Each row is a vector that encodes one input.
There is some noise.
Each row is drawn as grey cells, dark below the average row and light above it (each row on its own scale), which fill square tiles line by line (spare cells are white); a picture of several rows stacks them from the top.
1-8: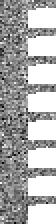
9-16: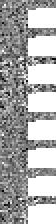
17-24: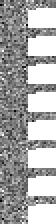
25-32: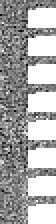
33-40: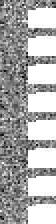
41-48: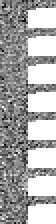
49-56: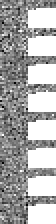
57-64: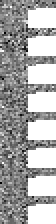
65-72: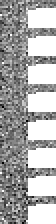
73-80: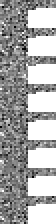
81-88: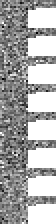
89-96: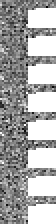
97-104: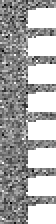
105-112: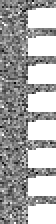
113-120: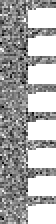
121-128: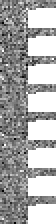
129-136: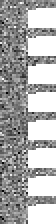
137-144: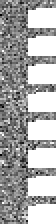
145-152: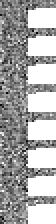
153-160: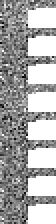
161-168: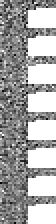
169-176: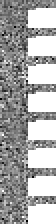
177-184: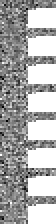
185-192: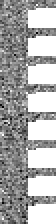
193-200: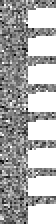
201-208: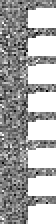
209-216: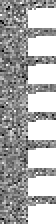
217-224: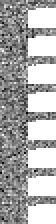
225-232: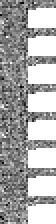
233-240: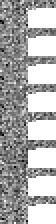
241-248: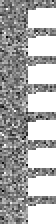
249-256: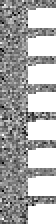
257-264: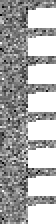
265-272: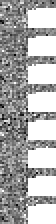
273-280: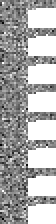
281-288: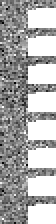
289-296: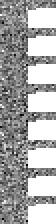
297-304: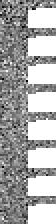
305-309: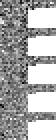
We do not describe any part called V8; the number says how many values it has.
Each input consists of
a true/false value and a value of V8, together with either a point on a 13-point line, or a value of V8.
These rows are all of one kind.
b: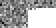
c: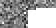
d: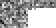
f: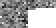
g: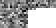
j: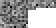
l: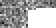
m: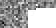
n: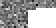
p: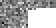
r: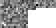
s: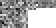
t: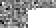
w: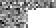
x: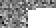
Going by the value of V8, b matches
l, n, p and x.
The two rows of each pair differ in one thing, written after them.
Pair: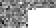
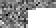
the true/false value
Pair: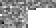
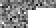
the true/false value
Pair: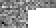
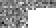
the value of V8
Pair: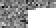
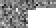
the place on the 13-point line
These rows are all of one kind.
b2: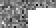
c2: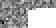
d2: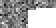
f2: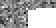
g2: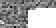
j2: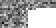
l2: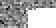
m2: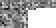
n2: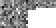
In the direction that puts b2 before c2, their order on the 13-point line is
g2, f2, m2, j2, b2, n2, d2, l2, c2.
